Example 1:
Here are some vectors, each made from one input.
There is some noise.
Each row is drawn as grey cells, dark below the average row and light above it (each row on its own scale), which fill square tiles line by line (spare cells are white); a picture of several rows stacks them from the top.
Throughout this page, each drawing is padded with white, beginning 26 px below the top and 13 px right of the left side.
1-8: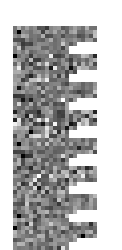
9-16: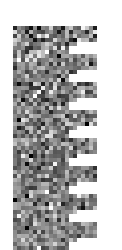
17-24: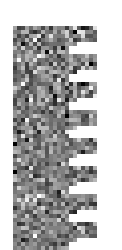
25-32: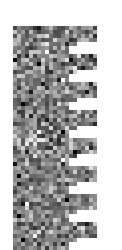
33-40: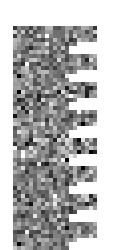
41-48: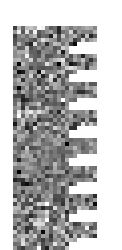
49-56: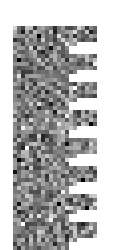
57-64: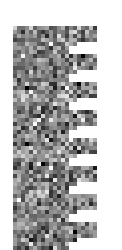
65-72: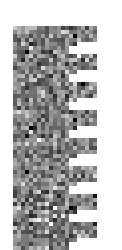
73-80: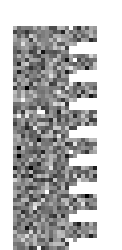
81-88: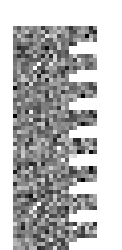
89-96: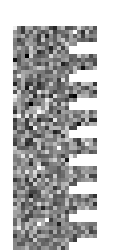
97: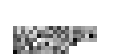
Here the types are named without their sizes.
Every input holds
a label.
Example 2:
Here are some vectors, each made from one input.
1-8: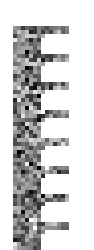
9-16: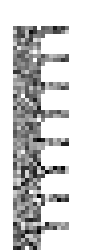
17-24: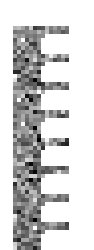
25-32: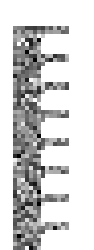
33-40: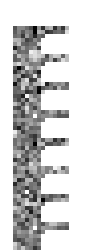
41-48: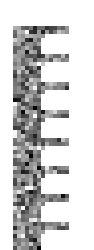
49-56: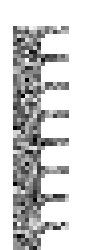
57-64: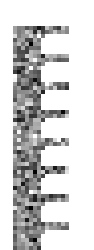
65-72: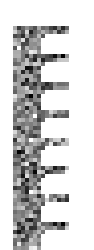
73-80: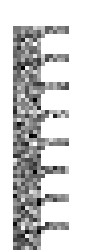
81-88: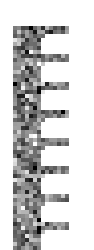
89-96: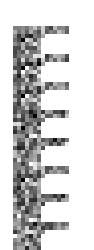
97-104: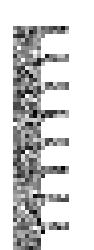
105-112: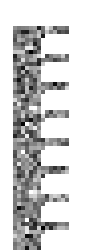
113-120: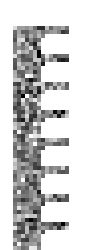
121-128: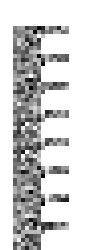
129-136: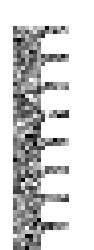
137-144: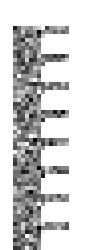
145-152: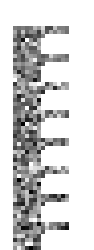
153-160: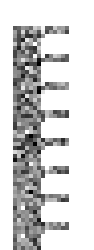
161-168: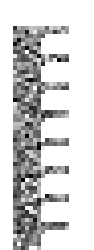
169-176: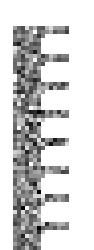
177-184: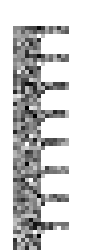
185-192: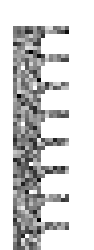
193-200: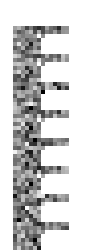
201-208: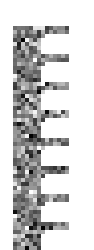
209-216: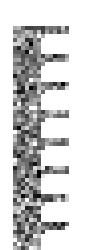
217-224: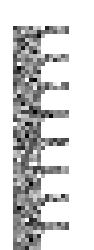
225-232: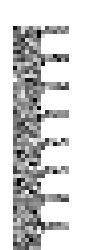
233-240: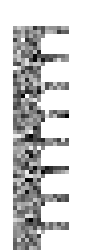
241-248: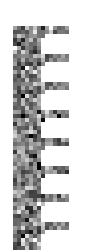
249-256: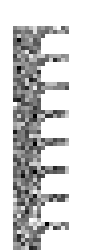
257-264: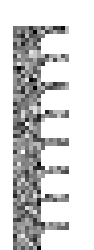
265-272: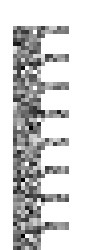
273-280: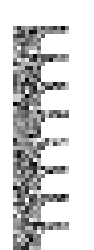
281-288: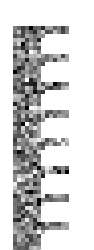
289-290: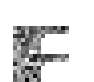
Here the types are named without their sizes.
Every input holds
a point on a line.
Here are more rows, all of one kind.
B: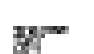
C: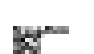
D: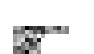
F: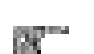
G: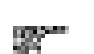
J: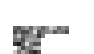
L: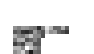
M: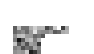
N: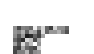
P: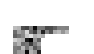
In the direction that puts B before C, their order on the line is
B, G, P, D, F, L, J, M, C, N.
